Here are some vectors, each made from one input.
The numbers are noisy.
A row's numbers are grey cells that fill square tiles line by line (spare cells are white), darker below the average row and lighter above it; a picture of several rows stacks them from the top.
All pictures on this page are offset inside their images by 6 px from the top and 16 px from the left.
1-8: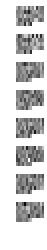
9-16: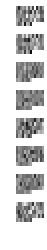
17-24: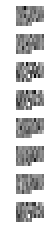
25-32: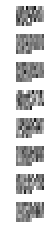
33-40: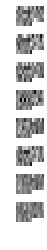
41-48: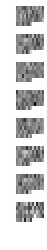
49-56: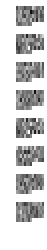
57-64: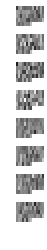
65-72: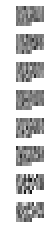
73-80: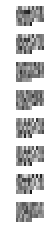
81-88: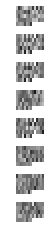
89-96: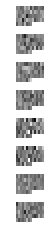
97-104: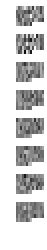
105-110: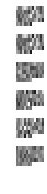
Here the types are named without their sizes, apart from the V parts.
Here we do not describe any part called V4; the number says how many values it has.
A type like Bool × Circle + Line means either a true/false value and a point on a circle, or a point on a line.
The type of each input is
Bool × (Line + List(V4)).
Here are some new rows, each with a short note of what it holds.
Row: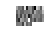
a true/false value, together with the empty list
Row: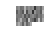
a true/false value, together with a list of two items
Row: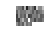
a true/false value, together with the empty list
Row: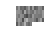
a true/false value, together with a list of two items
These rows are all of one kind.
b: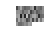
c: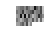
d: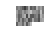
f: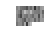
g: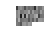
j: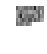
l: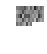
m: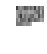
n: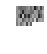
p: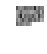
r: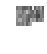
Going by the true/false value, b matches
c and r.
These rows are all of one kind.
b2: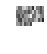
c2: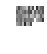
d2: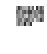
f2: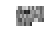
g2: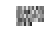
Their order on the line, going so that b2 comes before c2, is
b2, f2, g2, d2, c2.
